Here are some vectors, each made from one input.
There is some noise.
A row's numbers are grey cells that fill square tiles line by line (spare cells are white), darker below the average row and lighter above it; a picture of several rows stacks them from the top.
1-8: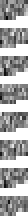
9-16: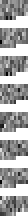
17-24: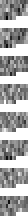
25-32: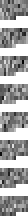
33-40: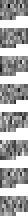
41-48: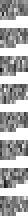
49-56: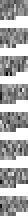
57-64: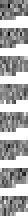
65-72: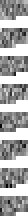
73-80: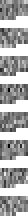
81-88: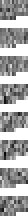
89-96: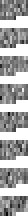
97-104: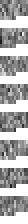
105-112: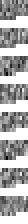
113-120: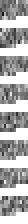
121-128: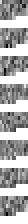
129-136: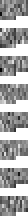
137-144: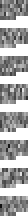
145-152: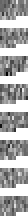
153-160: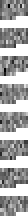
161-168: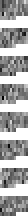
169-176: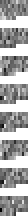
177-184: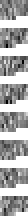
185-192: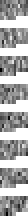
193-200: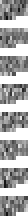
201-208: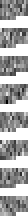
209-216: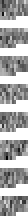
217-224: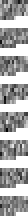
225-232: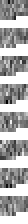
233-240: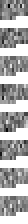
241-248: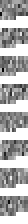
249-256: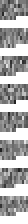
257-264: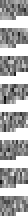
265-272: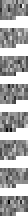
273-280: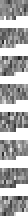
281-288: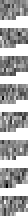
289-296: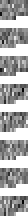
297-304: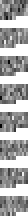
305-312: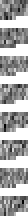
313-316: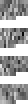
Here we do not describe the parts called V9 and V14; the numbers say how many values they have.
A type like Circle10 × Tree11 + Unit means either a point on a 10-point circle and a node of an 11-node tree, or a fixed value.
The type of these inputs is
(Circle8 + V14) × V9 + Circle15 + Unit.
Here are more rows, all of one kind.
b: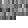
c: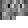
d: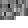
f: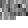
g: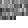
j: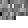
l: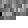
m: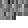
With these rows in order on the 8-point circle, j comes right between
g and l.
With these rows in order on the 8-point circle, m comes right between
b and d.
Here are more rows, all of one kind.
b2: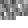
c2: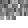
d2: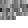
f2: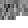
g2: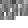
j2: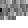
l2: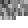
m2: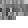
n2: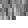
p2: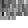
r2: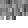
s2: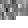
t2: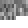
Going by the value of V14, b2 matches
l2 and p2.
